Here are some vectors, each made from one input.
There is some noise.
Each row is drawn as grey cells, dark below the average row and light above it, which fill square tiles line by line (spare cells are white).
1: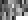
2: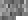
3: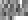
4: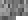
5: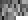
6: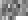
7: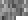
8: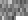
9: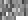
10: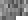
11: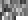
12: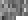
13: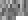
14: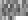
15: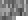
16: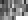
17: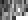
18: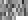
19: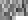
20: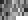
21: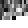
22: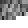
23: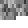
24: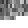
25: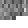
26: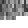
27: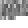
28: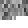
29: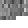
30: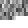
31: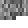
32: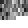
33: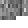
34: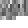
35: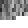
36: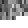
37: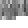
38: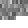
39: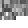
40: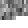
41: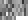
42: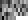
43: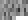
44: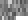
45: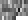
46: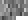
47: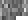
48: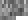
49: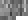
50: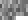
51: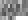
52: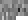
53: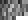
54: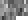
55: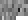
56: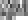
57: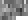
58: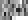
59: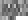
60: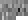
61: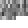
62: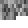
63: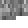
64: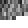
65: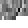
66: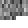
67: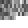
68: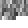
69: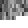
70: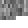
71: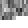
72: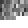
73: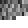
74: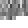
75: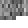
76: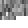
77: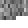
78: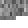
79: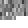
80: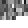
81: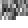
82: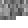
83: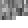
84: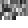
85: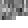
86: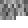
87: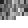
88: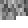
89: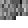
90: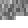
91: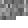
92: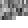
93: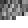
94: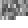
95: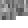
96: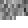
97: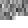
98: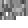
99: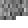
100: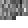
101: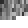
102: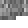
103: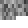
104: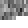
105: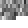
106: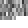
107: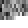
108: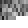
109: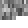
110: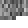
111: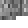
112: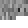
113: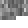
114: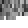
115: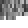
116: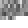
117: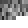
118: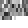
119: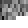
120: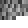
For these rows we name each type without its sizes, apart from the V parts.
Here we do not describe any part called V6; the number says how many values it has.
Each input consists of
a true/false value, together with either a point on a line, or a value of V6.
